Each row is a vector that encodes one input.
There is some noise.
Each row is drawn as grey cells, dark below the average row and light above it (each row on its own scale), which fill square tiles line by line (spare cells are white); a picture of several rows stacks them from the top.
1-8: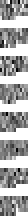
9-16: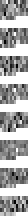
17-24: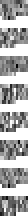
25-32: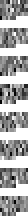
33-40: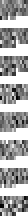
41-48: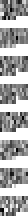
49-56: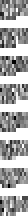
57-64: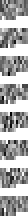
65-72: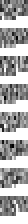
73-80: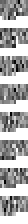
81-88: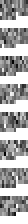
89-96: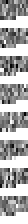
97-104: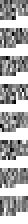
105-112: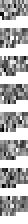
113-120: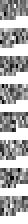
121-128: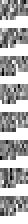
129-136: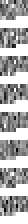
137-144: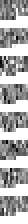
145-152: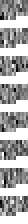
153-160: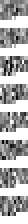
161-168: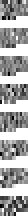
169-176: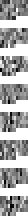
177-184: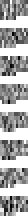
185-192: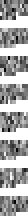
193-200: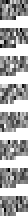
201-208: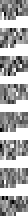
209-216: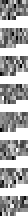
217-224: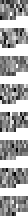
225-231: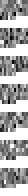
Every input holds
a node of a 9-node tree and four true/false values.
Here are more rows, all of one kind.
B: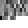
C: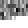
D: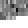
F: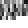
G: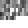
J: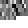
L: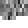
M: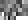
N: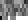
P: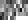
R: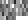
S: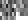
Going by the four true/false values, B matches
N and P.
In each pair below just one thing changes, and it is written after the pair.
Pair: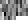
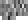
the node of the tree
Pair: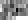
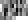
the node of the tree
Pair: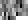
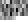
one of the four true/false values
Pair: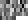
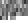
one of the four true/false values
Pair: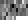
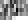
the node of the tree
